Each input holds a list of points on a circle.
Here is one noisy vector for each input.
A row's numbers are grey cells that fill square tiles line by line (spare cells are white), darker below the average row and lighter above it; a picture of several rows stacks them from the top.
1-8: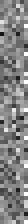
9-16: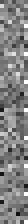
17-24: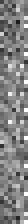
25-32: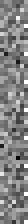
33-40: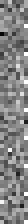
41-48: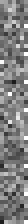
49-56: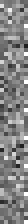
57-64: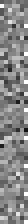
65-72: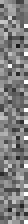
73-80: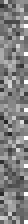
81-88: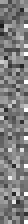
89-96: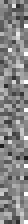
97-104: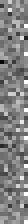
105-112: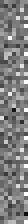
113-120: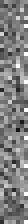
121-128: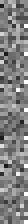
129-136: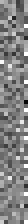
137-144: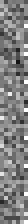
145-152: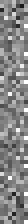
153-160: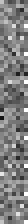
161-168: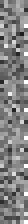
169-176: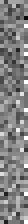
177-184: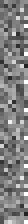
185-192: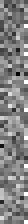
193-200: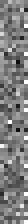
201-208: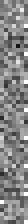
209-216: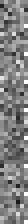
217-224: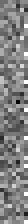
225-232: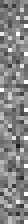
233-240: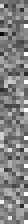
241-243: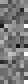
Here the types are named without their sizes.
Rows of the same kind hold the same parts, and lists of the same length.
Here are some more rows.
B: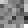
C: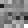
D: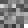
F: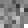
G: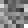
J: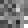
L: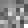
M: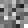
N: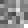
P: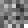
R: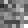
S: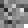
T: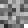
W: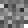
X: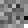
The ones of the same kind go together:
B, C, F, G, N, T, X
D, L, P, S
J, R, W
M

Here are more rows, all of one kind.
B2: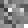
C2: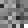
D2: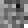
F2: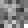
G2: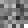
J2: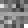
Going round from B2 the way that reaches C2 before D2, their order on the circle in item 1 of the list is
B2, C2, G2, F2, D2, J2.
